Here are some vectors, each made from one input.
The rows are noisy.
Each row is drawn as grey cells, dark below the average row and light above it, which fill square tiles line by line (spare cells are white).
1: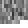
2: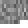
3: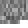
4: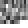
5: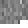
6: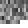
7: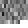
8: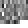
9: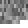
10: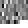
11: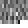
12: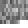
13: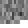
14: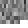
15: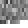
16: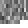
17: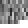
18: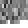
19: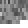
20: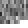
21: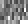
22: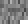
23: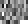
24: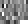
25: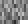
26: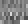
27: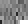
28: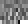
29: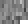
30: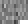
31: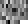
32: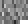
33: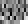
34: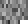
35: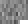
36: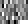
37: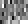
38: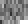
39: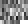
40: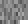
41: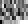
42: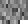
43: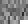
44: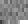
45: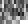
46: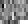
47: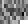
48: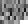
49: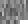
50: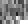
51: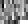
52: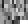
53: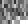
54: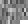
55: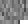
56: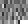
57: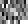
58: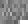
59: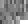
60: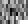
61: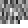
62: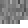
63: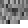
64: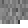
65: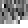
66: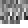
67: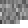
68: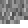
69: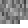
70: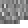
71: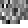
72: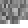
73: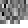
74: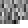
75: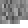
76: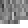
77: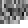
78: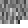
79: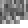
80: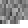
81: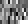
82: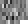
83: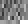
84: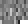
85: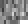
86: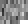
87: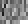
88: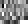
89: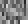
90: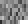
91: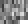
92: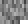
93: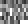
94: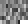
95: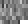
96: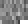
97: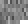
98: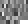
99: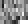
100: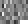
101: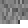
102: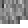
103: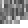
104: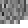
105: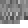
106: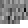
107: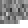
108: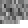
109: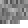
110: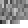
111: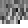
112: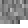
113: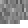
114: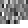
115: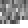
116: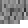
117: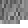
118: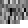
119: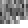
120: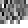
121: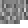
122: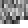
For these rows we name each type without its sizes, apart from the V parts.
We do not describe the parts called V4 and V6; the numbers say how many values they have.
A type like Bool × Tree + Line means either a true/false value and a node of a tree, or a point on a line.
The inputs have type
(Bool × Bool × Bool + Unit) × Label × V4 × V6.
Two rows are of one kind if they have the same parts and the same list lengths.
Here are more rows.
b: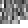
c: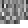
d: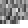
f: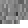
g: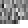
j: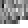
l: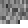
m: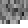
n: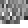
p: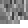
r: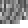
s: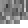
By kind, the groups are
b, c, f, j, l, p
d, g, m, n, r, s

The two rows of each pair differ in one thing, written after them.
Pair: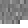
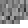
the value of V4
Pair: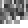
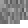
the value of V4
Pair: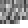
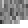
the label
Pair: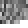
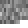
one of the three true/false values
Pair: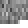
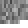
the value of V6
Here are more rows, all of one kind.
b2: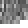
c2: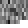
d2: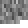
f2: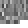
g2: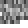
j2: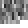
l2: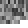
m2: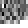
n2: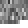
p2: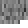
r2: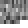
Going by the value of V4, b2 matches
d2, l2 and p2.
